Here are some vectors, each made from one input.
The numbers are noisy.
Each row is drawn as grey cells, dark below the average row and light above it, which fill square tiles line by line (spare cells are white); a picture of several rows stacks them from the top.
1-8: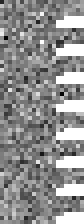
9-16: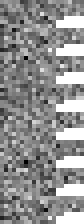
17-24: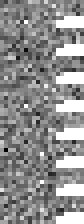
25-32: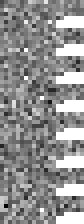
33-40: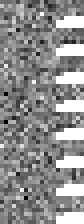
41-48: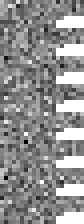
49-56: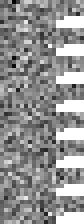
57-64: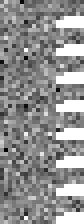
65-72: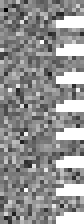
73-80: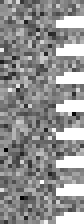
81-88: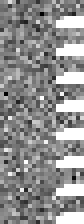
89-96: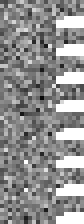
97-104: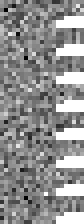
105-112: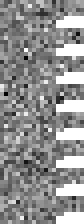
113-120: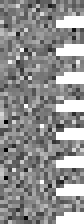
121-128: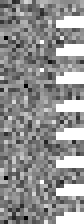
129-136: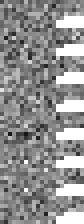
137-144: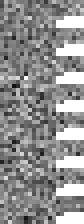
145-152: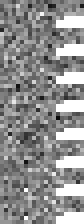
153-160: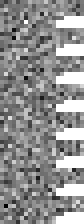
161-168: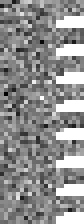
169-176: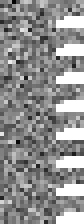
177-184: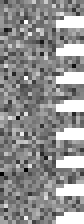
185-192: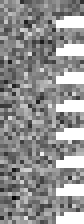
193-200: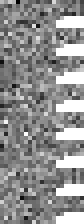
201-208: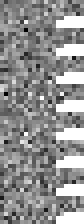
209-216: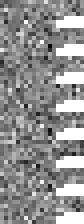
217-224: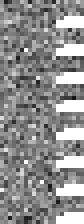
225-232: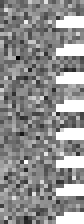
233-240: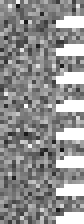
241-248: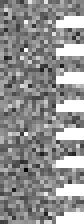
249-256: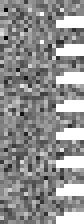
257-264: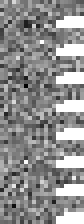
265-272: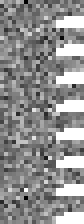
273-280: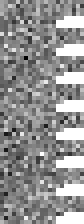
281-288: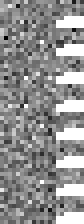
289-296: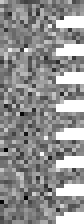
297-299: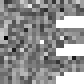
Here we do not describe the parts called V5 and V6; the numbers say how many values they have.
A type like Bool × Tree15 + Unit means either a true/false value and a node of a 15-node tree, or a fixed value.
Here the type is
(Line10 + V6) × Tree11 + Line11 × V5.
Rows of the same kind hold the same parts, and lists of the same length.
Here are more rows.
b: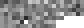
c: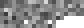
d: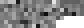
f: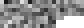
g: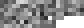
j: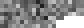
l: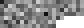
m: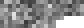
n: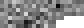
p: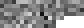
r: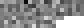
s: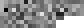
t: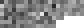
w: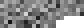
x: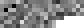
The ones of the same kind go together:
b, c, f, g, l, p
d, m, n, r, w
j, s, t, x

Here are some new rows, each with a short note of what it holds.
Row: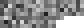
a point on an 11-point line and a value of V5
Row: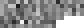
a node of an 11-node tree and a value of V6
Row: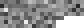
a point on an 11-point line and a value of V5
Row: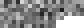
a point on an 11-point line and a value of V5
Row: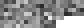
a point on an 11-point line and a value of V5
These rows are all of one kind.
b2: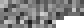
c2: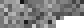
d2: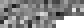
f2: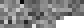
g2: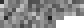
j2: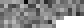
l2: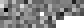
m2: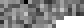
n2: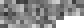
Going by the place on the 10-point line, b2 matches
c2, j2 and l2.
